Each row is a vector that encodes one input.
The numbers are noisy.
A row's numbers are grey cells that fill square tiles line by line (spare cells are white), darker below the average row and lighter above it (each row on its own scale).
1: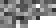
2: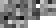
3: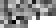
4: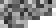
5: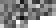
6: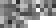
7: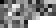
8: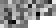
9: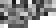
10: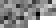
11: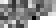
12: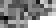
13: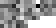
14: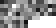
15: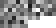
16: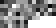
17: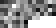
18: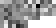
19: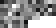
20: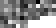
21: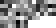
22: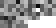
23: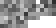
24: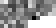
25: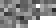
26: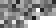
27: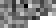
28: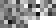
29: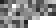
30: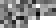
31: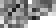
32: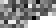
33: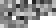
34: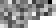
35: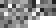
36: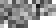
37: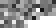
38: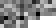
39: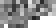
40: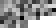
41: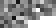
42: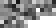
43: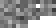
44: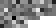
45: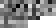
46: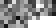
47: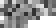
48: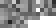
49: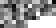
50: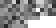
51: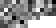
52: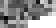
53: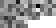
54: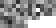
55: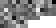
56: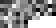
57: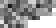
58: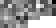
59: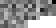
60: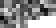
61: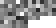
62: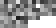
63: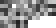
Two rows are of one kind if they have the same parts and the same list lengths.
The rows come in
3 kinds.
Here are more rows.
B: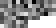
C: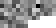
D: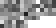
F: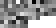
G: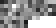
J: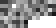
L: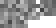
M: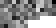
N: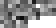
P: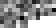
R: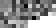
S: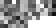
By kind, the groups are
B, F, N, P, R
C, D, L, M, S
G, J

